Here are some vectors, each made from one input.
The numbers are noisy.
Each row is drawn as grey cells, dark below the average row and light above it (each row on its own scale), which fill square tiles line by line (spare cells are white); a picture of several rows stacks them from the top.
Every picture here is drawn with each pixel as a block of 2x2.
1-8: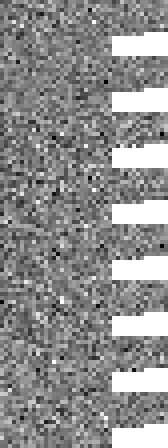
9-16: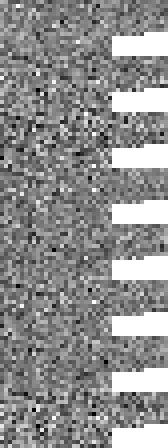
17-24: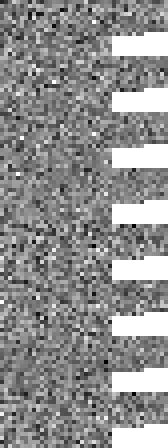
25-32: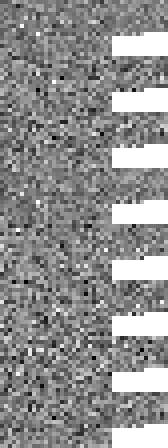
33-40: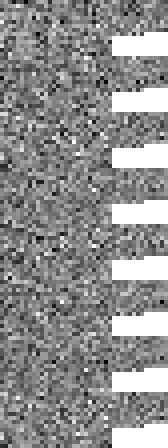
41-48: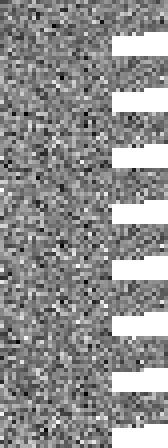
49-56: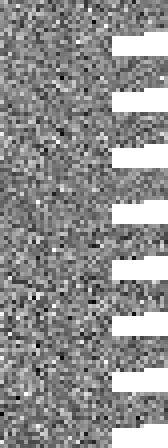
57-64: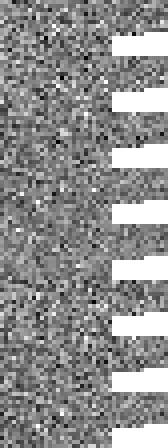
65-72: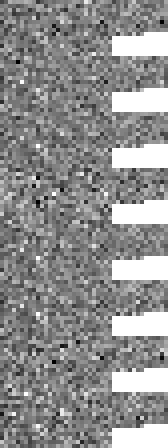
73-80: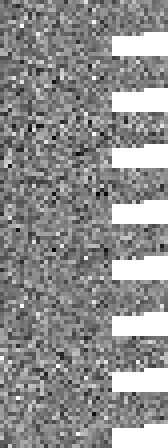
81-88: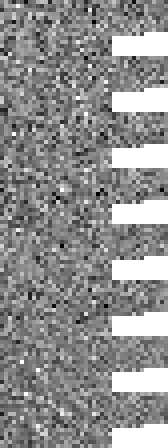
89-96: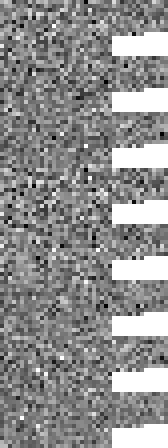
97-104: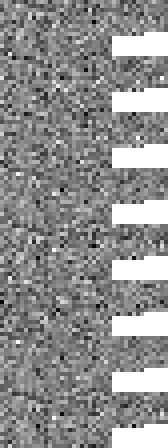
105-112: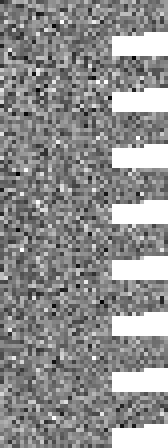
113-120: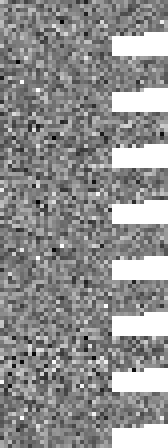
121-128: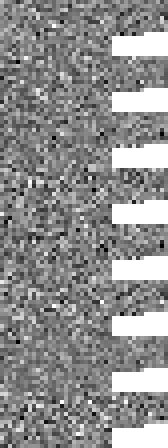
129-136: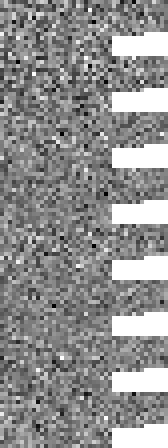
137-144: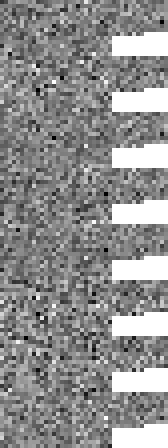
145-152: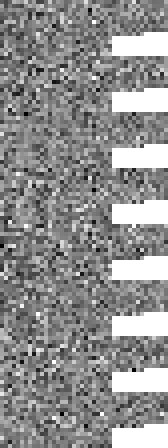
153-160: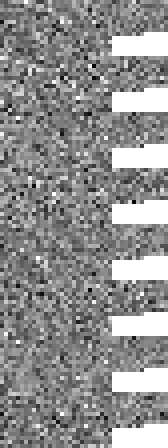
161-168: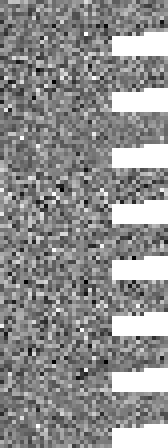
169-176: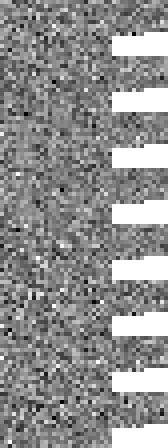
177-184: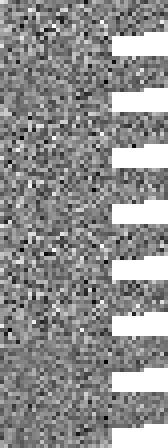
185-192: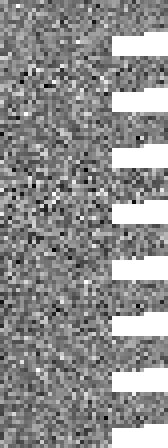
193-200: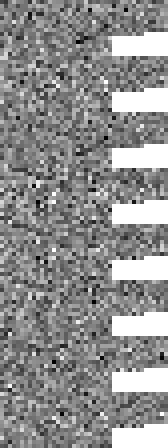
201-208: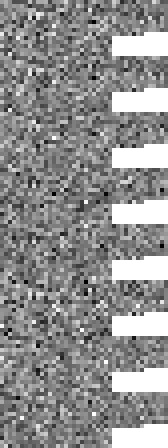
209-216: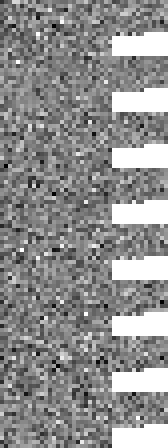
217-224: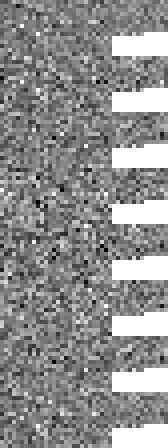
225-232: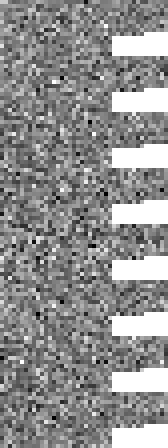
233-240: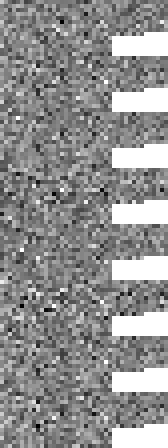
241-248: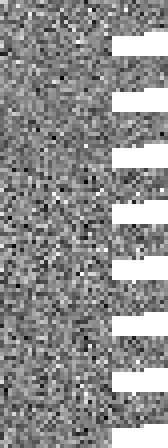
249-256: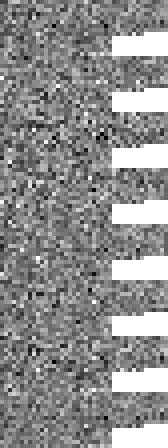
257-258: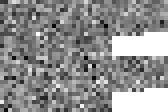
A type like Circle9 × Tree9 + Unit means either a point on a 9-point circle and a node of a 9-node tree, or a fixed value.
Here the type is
Bool × Bool × Bool + Tree11 × Tree11.
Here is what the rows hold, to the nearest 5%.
About 50% of them hold a node of each of two 11-node trees. The rest hold three true/false values.
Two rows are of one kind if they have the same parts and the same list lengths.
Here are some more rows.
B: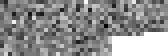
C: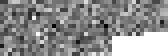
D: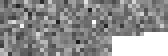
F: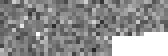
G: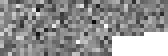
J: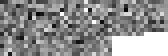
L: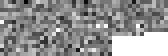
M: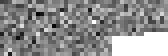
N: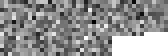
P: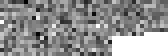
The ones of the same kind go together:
B, C, D, F, J, M
G, L, N, P

